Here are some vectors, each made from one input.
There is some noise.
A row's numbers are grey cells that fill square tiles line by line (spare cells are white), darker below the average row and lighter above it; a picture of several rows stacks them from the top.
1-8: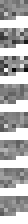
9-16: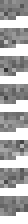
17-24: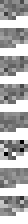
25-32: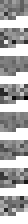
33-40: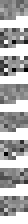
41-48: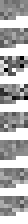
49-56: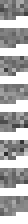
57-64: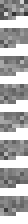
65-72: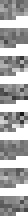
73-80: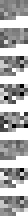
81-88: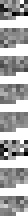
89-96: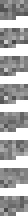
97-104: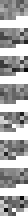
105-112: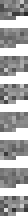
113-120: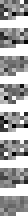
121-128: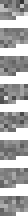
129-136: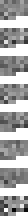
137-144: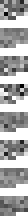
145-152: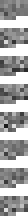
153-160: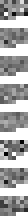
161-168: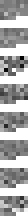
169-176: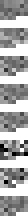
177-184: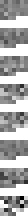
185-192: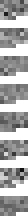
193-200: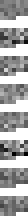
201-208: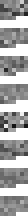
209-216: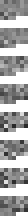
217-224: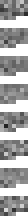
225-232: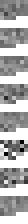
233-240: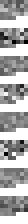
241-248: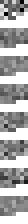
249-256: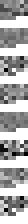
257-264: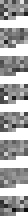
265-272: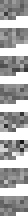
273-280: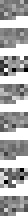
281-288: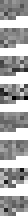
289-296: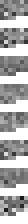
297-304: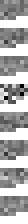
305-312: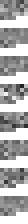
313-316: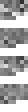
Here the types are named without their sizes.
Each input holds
a point on a circle and a true/false value.
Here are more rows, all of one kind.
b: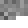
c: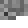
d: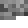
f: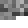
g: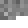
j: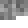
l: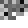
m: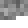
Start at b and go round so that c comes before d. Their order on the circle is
b, f, m, c, j, l, d, g.
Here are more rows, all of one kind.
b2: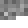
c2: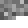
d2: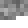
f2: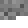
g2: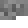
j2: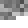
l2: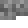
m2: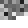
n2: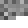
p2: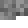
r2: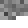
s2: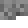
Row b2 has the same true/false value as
c2, d2, j2 and n2.
